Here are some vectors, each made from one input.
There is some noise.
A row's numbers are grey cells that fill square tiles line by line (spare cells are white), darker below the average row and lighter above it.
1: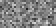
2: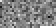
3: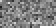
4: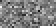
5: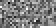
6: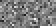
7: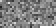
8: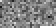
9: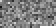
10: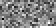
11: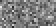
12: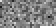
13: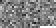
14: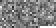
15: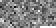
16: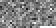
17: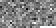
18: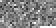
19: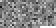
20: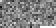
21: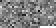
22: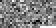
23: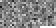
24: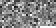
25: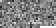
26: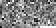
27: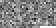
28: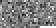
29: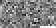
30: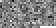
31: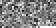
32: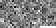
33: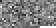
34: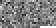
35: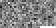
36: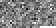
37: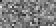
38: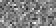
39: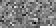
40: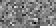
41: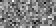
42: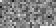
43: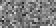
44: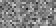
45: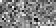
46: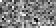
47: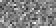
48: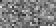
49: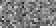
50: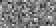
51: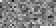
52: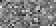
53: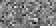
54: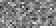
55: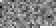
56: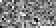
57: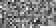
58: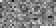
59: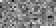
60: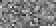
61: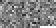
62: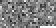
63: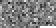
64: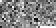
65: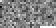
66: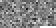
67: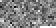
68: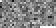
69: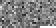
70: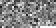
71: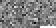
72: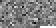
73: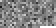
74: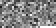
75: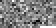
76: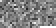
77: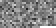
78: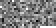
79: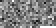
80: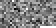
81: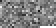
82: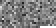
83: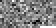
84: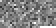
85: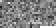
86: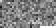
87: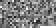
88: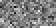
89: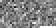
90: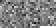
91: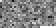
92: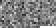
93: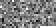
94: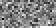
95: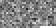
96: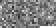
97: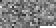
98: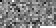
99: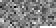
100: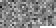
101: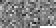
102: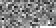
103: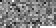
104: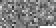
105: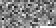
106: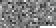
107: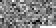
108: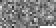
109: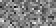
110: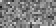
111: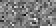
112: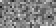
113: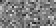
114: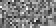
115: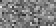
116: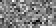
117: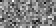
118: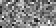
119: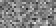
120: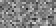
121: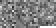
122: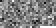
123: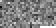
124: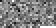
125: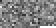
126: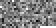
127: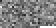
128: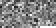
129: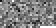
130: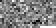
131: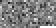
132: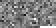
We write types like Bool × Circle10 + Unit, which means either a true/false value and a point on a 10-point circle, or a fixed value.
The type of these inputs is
Bool × (Line6 + Line8).
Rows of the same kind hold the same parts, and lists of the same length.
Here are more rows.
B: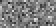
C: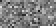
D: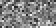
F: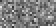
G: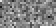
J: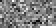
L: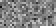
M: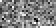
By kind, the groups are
B, C, F, G, L
D, J, M

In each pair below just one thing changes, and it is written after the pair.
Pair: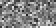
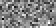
the place on the 6-point line
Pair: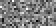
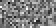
the place on the 6-point line
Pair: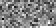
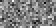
the true/false value
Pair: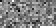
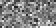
the true/false value
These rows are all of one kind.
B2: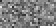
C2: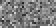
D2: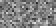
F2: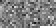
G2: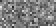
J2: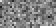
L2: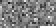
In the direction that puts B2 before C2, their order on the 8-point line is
L2, G2, B2, D2, F2, C2, J2.
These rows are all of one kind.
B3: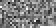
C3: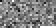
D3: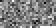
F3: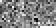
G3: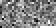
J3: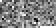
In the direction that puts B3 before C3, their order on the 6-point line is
B3, J3, F3, G3, C3, D3.
